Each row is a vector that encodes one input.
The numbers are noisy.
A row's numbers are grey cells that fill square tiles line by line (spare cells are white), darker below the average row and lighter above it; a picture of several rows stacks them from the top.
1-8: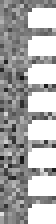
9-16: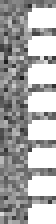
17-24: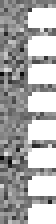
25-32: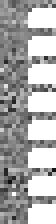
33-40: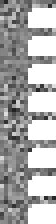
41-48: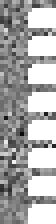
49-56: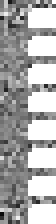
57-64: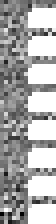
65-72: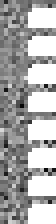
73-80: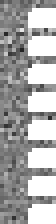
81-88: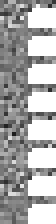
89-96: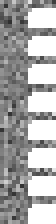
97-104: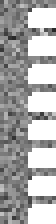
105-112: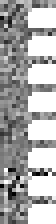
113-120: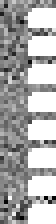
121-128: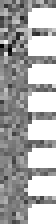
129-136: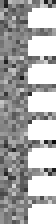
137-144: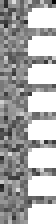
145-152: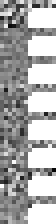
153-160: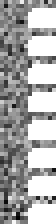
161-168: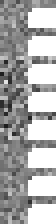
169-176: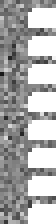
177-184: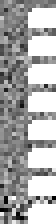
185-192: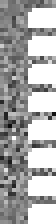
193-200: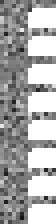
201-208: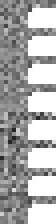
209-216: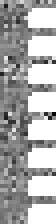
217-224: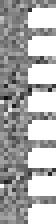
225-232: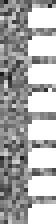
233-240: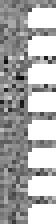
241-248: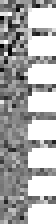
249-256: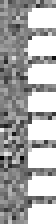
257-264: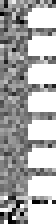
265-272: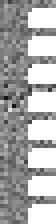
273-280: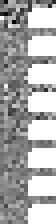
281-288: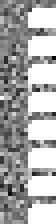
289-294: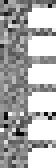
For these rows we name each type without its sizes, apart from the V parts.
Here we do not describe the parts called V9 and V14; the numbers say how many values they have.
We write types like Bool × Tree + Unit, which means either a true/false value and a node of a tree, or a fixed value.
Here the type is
Bool × Bool × Bool × (Line + V9) + V14.
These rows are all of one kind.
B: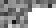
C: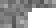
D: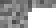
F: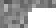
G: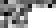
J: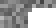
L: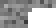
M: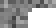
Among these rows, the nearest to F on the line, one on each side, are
D and L.
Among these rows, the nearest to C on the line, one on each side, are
G and M.
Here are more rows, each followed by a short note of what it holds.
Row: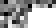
a point on a line and three true/false values
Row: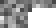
three true/false values and a value of V9
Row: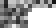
a value of V14
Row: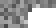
three true/false values and a value of V9
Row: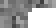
a point on a line and three true/false values
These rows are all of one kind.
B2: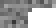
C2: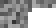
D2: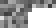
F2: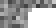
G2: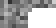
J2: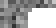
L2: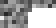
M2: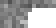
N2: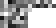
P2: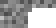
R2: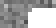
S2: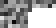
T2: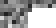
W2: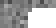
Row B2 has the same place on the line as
C2, N2 and S2.
